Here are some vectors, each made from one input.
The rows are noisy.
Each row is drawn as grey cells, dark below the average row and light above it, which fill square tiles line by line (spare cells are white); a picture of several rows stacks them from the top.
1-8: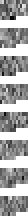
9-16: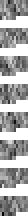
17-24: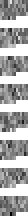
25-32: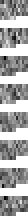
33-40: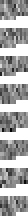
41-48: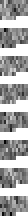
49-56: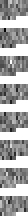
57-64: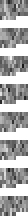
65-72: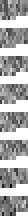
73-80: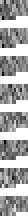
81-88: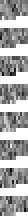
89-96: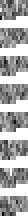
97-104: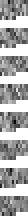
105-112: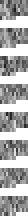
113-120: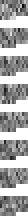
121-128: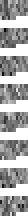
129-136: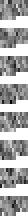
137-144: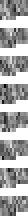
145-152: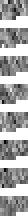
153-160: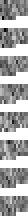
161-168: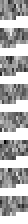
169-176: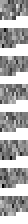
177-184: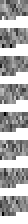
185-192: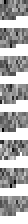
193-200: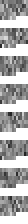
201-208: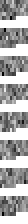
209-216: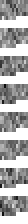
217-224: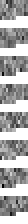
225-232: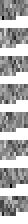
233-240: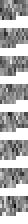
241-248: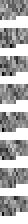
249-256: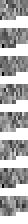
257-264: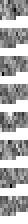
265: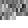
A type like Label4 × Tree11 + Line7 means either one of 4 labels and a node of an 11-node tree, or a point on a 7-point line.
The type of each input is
Line7 × Line9 + Line17.
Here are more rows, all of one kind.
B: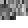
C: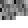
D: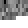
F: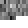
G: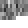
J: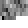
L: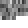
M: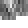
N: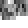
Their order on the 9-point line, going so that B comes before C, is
N, M, J, F, G, B, D, C, L.
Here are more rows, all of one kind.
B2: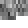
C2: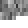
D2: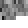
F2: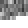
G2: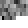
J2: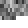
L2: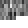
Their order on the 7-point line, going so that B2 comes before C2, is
L2, J2, G2, D2, B2, C2, F2.
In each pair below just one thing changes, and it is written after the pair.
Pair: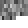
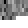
the place on the 9-point line
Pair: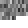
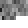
the place on the 7-point line
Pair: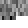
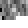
the place on the 9-point line
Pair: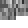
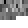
the place on the 7-point line
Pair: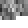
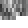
the place on the 7-point line
